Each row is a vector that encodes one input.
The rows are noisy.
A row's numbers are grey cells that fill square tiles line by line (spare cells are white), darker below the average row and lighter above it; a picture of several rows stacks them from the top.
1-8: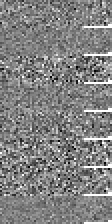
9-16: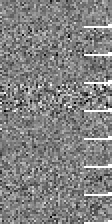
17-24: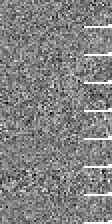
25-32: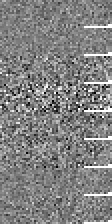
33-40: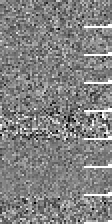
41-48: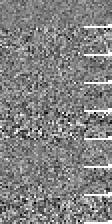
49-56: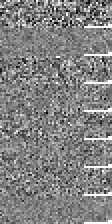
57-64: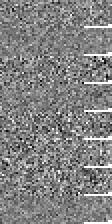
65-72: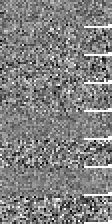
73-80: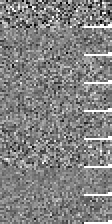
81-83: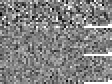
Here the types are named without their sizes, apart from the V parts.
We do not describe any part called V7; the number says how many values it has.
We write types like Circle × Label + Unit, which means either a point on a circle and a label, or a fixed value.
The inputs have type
Label + Line × V7.
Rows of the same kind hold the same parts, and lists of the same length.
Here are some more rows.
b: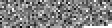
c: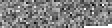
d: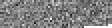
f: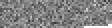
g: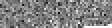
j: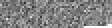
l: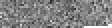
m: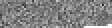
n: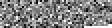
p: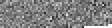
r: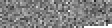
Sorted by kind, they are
b, f, g, j, l, m
c, d, n, p, r

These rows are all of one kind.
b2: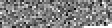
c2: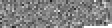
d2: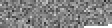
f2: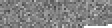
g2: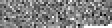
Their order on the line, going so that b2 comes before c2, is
g2, d2, b2, f2, c2.
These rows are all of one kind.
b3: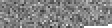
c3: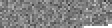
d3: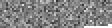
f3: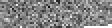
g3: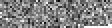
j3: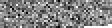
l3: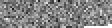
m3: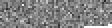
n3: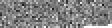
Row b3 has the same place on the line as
f3 and n3.
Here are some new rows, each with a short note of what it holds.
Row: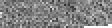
a point on a line and a value of V7
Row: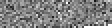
a label
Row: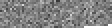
a point on a line and a value of V7
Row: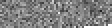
a label
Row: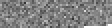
a point on a line and a value of V7
